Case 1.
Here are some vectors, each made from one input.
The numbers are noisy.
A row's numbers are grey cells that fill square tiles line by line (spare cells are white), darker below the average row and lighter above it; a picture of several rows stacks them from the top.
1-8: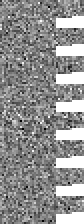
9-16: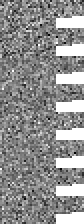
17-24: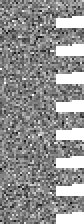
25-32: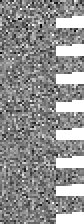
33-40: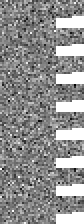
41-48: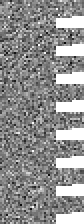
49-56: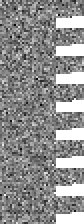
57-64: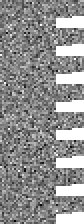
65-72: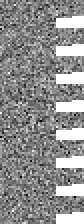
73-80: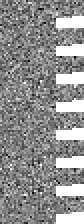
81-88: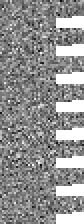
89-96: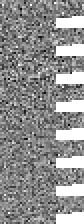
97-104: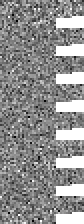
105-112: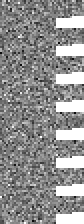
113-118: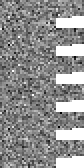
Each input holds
either a point on a 7-point line, or a point on a 12-point line.
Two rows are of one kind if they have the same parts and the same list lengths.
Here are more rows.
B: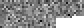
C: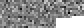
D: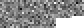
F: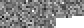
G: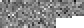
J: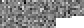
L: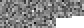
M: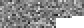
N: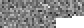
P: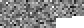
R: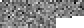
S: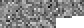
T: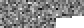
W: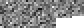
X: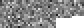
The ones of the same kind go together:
B, G, M, N, P, R, S, T, W, X
C, D, F, J, L

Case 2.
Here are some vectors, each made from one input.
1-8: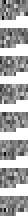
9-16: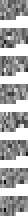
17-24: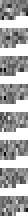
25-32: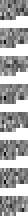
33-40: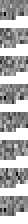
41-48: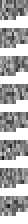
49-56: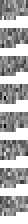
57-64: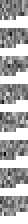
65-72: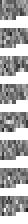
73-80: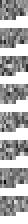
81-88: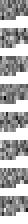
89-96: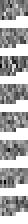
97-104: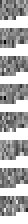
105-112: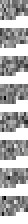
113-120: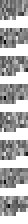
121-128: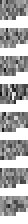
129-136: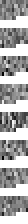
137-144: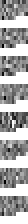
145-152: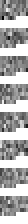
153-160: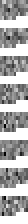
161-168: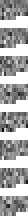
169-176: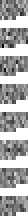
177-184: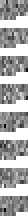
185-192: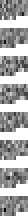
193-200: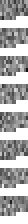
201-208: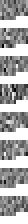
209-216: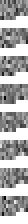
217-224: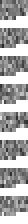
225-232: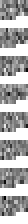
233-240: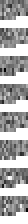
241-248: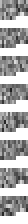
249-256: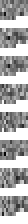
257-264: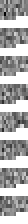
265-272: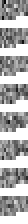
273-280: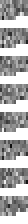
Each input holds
either a point on an 8-point circle and a true/false value, or a fixed value.
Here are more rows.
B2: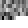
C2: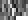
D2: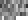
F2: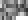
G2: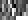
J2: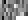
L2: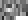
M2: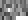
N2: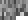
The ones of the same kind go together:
B2, D2, F2, J2, L2, M2, N2
C2, G2

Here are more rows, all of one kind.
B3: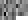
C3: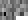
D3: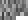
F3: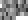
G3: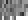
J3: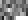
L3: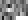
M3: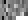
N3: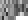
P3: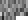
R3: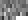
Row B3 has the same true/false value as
C3 and G3.
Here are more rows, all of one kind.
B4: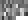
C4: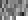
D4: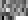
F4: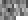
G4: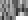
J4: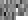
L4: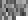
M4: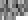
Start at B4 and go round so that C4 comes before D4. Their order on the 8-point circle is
B4, C4, L4, G4, M4, J4, D4, F4.
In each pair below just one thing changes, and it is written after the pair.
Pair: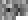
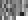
the place on the 8-point circle
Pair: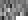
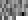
the true/false value
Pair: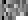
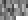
the true/false value
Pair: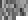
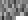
the true/false value
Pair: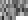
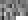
the place on the 8-point circle
